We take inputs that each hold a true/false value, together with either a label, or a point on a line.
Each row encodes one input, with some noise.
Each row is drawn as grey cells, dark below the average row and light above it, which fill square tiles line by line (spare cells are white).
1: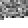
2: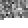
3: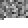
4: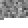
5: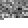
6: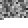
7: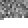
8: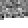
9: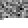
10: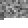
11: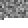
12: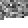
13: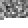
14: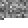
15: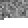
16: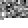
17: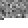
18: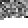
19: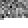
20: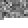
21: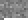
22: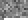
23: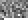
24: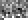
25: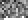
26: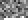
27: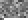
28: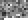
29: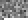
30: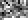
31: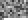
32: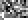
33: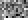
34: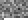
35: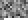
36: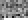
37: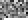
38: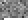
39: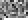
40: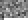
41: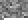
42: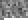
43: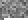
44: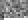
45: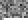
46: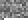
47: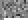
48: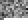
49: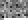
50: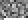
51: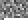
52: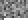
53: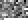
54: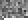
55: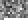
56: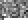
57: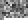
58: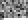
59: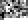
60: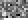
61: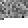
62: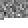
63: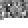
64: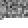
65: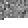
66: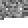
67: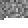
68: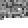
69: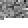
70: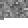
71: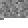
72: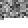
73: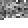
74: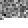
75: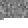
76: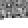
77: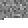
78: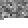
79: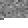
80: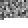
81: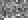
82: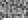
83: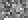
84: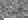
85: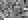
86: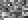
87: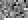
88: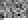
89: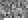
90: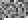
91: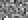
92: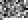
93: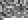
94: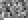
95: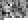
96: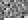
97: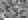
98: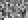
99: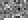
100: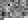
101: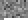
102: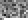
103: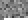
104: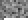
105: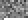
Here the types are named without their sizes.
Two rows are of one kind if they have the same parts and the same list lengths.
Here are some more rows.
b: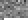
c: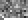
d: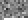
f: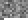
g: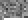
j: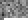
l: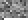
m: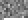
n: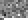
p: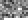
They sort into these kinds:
b, d, p
c, f, g, j, l, m, n

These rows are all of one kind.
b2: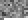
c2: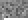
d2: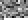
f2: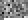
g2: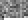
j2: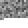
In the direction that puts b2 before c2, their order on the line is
b2, f2, d2, c2, g2, j2.
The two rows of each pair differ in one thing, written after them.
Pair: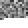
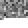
the label
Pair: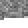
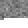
the label
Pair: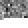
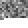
the true/false value
